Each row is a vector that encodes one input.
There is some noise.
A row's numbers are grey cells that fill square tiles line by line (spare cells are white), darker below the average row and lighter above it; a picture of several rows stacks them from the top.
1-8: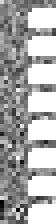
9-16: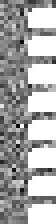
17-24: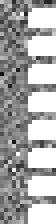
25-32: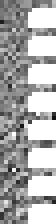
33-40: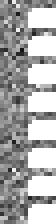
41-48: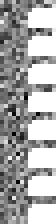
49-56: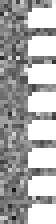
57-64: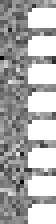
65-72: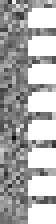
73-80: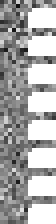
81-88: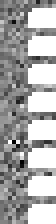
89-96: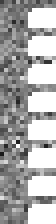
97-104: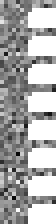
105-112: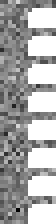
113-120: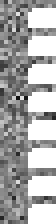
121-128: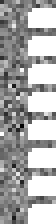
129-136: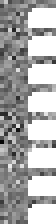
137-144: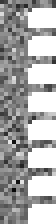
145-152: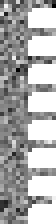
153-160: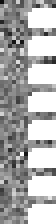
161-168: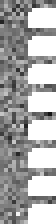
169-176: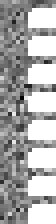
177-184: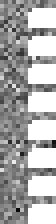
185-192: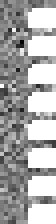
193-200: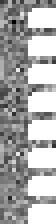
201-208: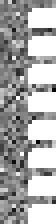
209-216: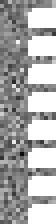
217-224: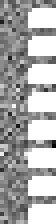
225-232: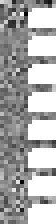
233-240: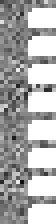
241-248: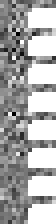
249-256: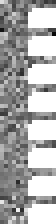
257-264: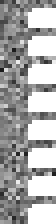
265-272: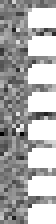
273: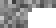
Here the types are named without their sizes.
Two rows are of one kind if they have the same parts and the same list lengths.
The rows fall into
2 kinds.
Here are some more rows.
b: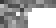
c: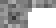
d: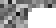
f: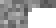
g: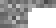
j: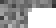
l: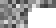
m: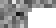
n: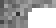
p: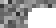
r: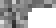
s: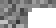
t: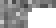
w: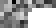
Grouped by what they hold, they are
b, c, j, m, r, s
d, f, g, l, n, p, t, w

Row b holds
a node of each of two trees.
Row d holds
three true/false values.
